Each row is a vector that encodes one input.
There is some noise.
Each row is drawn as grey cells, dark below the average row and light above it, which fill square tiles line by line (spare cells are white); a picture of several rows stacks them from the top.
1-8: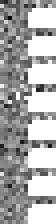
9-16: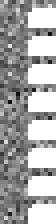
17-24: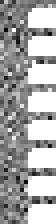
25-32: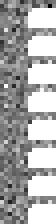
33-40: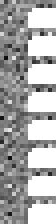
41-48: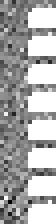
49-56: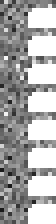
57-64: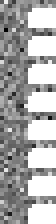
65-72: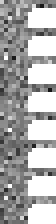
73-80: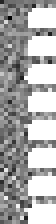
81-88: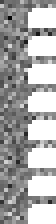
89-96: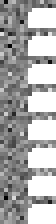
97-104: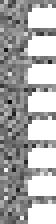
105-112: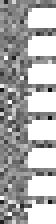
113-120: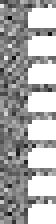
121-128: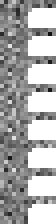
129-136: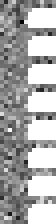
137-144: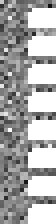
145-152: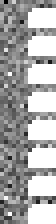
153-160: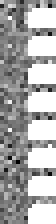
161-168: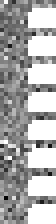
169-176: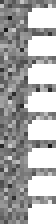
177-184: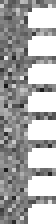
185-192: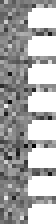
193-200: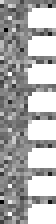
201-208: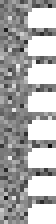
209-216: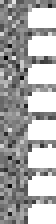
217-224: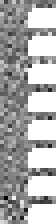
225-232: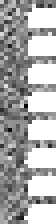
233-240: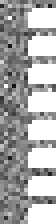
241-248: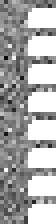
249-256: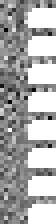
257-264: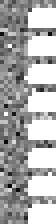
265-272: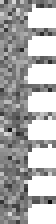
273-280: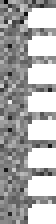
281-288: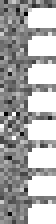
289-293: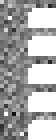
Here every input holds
a true/false value, together with either a fixed value, or a node of a 17-node tree.
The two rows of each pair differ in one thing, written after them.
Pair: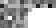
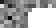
the true/false value
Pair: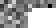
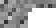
the node of the tree
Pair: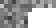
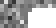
the node of the tree
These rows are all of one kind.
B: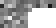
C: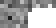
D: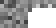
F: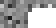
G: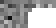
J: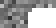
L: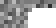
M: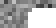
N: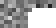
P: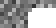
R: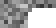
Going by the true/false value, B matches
L, M, N and R.
